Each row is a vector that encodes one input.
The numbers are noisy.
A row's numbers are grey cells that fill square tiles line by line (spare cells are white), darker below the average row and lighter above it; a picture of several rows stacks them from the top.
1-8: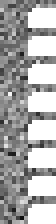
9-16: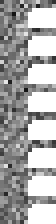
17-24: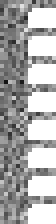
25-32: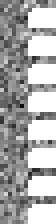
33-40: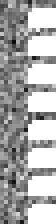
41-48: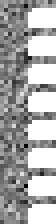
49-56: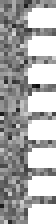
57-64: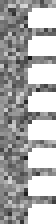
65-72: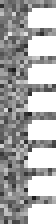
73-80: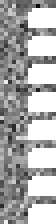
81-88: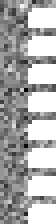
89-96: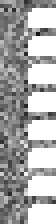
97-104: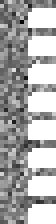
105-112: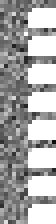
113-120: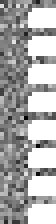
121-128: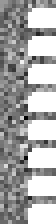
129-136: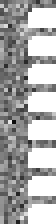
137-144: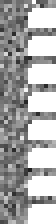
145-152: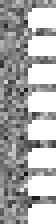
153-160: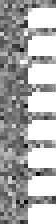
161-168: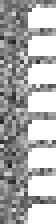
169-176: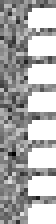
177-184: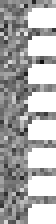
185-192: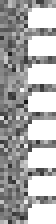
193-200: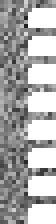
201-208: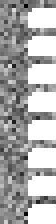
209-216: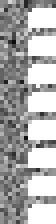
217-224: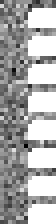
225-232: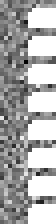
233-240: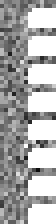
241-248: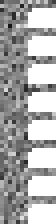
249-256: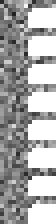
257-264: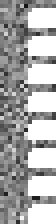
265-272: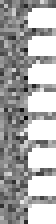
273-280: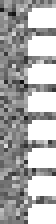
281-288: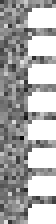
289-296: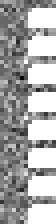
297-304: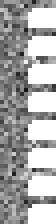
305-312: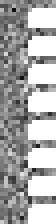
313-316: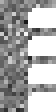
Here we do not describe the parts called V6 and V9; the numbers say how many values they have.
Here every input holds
a node of a 16-node tree and a value of V9, together with either a point on an 8-point line, or a value of V6.
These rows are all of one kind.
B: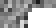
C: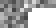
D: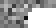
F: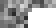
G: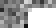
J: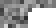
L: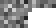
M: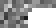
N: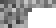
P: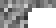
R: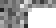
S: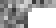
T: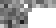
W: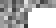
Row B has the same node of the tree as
G, R, S and W.
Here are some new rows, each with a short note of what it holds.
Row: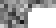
a point on an 8-point line, a node of a 16-node tree and a value of V9
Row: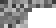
a point on an 8-point line, a node of a 16-node tree and a value of V9
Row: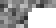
a point on an 8-point line, a node of a 16-node tree and a value of V9
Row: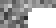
a point on an 8-point line, a node of a 16-node tree and a value of V9
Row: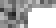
a point on an 8-point line, a node of a 16-node tree and a value of V9
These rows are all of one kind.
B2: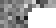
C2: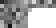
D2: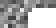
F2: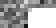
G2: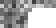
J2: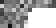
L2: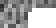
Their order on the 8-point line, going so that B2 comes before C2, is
B2, F2, L2, D2, G2, C2, J2.
